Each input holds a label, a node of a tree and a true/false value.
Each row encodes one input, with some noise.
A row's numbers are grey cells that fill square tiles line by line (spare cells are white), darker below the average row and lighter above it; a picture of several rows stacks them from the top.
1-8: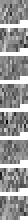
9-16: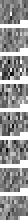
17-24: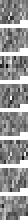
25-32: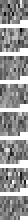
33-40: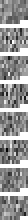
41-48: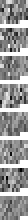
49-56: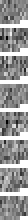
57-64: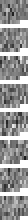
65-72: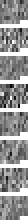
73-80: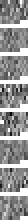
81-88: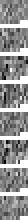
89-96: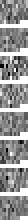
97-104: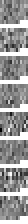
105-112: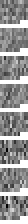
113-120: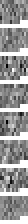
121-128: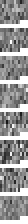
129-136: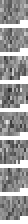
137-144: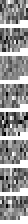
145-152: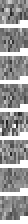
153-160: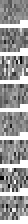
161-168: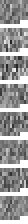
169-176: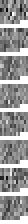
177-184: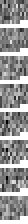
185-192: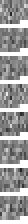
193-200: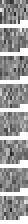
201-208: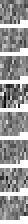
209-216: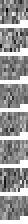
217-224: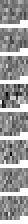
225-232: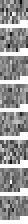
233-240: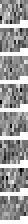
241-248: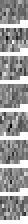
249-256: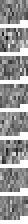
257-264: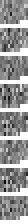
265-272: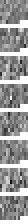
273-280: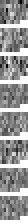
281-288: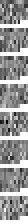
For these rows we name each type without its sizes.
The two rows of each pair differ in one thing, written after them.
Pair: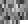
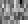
the label
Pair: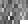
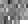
the label
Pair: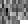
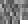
the true/false value
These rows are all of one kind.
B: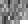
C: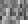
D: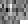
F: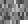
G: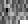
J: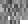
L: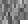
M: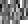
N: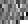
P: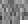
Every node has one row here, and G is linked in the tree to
F and P.
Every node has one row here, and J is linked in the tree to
B and P.
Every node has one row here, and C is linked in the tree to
D, L and M.
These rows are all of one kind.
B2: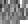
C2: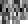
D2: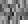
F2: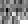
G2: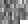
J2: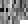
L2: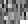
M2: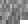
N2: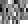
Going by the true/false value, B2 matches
D2, G2 and M2.
